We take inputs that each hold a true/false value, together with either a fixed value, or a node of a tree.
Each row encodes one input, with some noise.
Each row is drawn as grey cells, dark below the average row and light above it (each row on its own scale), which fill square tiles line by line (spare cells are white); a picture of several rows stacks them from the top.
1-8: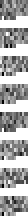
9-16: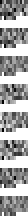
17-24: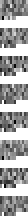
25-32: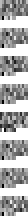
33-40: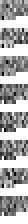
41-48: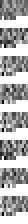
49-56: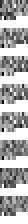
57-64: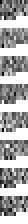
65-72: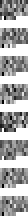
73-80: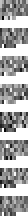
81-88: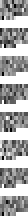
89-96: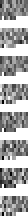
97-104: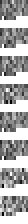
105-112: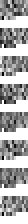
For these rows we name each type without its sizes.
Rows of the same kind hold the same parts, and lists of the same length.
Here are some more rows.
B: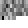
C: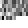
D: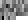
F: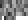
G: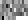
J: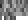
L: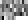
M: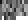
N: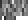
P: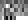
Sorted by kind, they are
B, D, F, G, J, L, M, N
C, P

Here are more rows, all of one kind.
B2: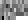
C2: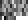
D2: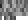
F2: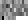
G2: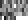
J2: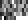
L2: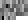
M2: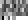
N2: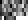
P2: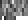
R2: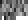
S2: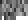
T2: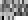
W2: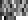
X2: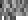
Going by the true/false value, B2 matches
F2, L2, M2 and T2.
